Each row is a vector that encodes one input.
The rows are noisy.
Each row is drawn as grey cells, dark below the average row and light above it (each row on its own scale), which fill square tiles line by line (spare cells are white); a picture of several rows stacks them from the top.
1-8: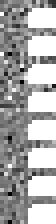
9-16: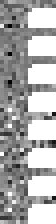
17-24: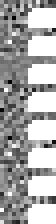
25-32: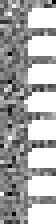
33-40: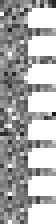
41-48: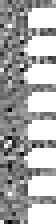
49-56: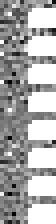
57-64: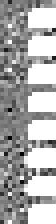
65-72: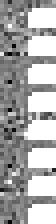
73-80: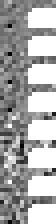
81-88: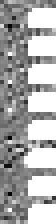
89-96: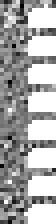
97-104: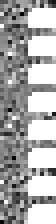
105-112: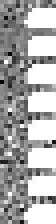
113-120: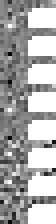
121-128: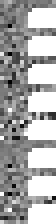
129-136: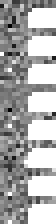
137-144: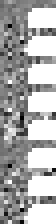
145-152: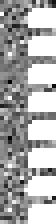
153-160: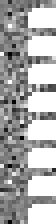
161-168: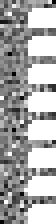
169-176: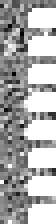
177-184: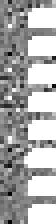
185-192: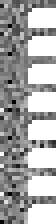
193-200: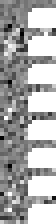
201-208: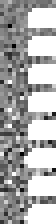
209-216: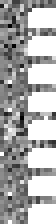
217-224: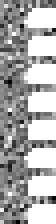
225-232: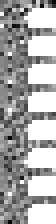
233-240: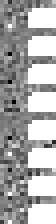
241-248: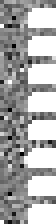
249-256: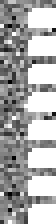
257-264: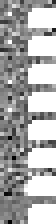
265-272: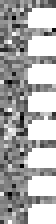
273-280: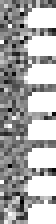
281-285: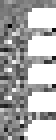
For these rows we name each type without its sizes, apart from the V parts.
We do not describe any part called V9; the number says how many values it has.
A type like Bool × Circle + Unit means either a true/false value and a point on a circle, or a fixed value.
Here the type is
Bool × Bool × Bool × Bool + Circle × Label + Unit + V9 × V9.
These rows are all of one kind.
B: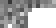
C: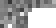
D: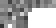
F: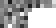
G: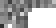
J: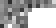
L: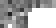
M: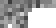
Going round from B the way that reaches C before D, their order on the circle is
B, J, G, C, D, L, F, M.
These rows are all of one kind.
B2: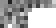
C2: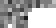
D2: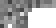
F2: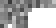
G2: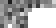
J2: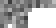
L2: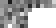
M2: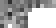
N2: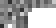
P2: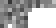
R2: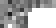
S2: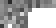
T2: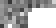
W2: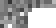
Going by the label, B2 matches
G2, L2 and T2.
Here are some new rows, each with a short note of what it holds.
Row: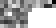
two values of V9
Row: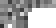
a point on a circle and a label
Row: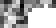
a fixed value
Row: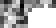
a fixed value
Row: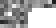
two values of V9
